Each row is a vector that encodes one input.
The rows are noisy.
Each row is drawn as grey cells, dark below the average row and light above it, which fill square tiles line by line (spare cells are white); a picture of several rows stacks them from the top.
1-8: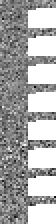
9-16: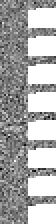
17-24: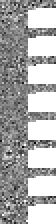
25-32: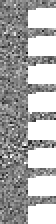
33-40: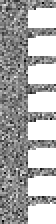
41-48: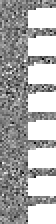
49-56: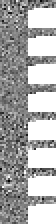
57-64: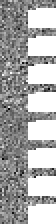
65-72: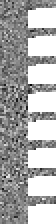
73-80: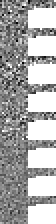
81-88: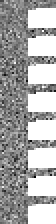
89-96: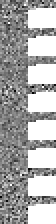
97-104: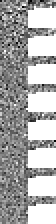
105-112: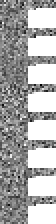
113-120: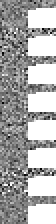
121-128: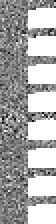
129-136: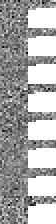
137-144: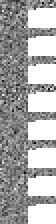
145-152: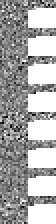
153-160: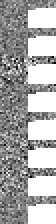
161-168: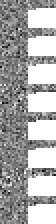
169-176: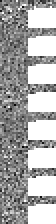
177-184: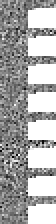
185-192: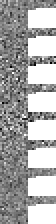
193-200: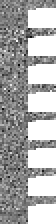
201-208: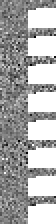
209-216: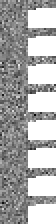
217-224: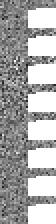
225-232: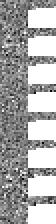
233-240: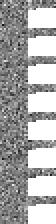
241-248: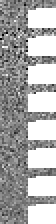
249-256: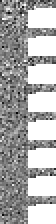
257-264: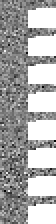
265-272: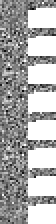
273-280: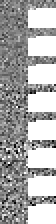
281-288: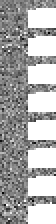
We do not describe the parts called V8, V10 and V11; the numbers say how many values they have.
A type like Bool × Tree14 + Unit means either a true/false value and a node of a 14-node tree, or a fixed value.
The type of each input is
(List3(Line4) + V8 × V10) × V11.
